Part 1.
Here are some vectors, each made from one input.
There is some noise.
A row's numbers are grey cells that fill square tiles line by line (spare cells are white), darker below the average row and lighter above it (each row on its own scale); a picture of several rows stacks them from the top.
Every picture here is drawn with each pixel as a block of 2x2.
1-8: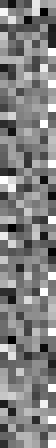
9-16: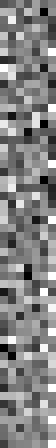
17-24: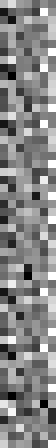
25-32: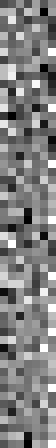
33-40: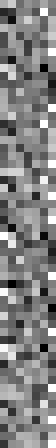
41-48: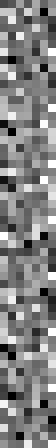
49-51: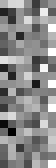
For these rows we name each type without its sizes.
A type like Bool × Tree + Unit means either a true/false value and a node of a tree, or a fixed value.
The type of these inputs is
Line + Tree.
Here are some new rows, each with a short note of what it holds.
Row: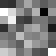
a node of a tree
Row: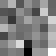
a point on a line
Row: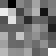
a node of a tree
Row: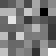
a node of a tree
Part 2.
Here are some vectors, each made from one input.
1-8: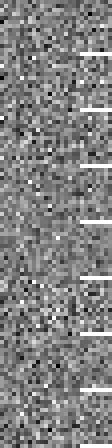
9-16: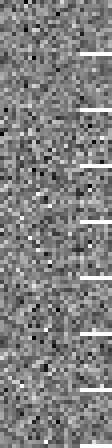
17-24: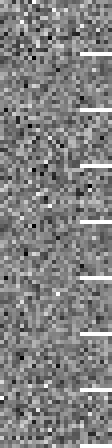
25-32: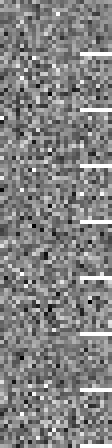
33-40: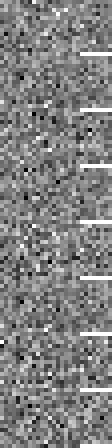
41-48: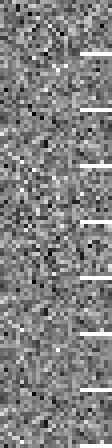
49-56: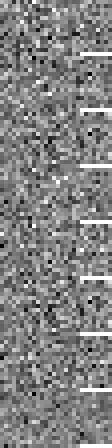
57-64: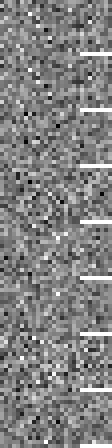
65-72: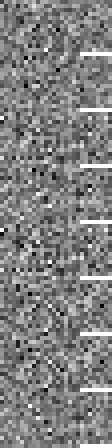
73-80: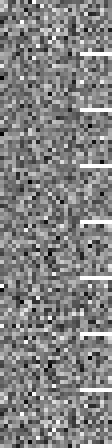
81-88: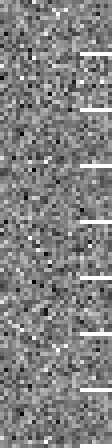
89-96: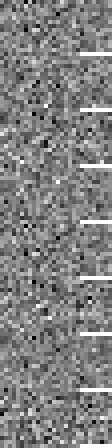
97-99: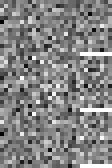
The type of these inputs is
Line6 + Line10.
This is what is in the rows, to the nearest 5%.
About 35% of them hold a point on a 6-point line. The rest hold a point on a 10-point line.
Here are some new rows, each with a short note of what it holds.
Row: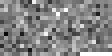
a point on a 6-point line
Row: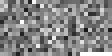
a point on a 6-point line
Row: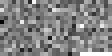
a point on a 6-point line
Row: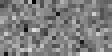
a point on a 10-point line
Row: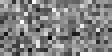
a point on a 6-point line
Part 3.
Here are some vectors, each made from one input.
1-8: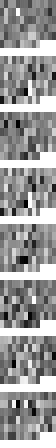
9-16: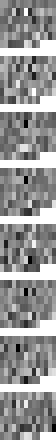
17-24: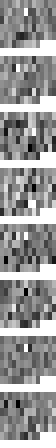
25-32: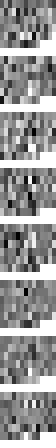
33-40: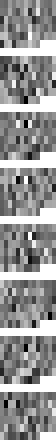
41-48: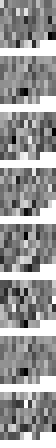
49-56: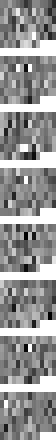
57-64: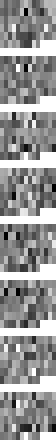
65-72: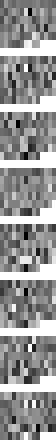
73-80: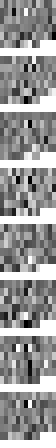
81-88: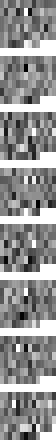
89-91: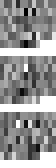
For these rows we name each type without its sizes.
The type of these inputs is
Bool × Bool × Bool × Bool × Tree.
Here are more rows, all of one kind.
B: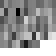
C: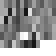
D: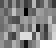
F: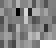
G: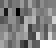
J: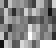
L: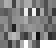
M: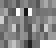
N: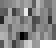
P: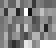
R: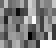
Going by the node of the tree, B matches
F, G, J and N.
